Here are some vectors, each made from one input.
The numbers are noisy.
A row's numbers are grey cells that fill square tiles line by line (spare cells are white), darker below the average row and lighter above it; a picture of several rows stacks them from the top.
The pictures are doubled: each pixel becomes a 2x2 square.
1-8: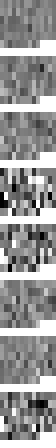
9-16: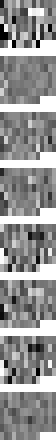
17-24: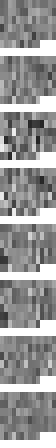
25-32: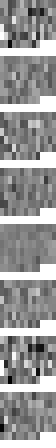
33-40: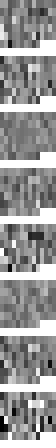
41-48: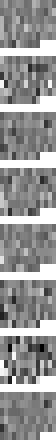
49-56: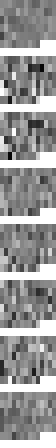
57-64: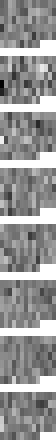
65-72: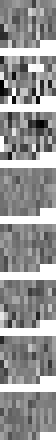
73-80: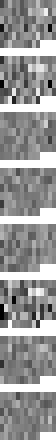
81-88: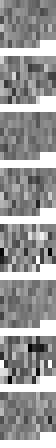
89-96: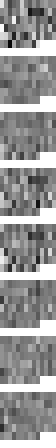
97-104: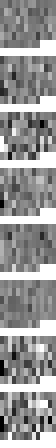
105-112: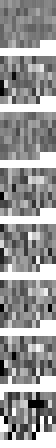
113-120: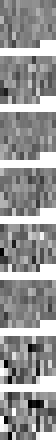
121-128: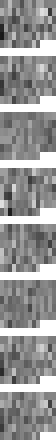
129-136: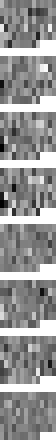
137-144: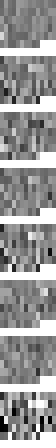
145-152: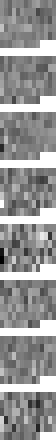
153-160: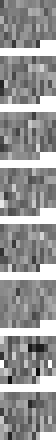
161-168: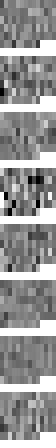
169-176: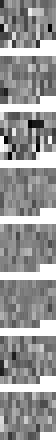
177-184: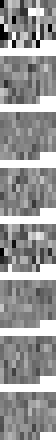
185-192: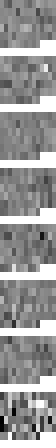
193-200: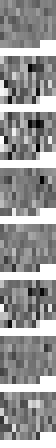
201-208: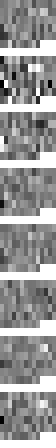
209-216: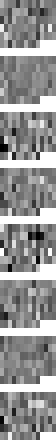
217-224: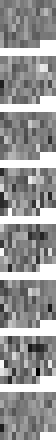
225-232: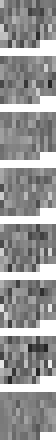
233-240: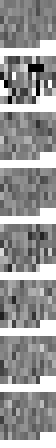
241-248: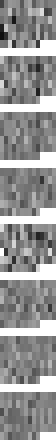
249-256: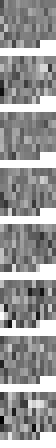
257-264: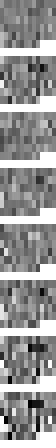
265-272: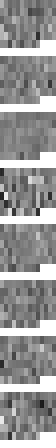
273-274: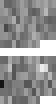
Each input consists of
a node of an 11-node tree, together with either a point on a 5-point line and a true/false value, or a point on a 12-point line.
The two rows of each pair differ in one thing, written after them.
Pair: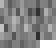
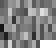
the place on the 5-point line
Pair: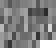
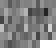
the place on the 5-point line
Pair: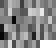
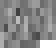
the true/false value
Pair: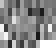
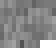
the node of the tree
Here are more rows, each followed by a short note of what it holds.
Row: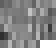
a point on a 12-point line and a node of an 11-node tree
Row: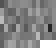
a point on a 12-point line and a node of an 11-node tree
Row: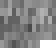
a point on a 5-point line, a node of an 11-node tree and a true/false value
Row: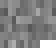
a point on a 5-point line, a node of an 11-node tree and a true/false value
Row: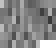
a point on a 12-point line and a node of an 11-node tree
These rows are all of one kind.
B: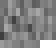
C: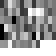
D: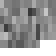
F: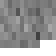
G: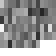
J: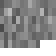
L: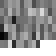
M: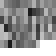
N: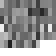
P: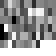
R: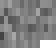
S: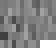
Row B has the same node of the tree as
G, N and P.
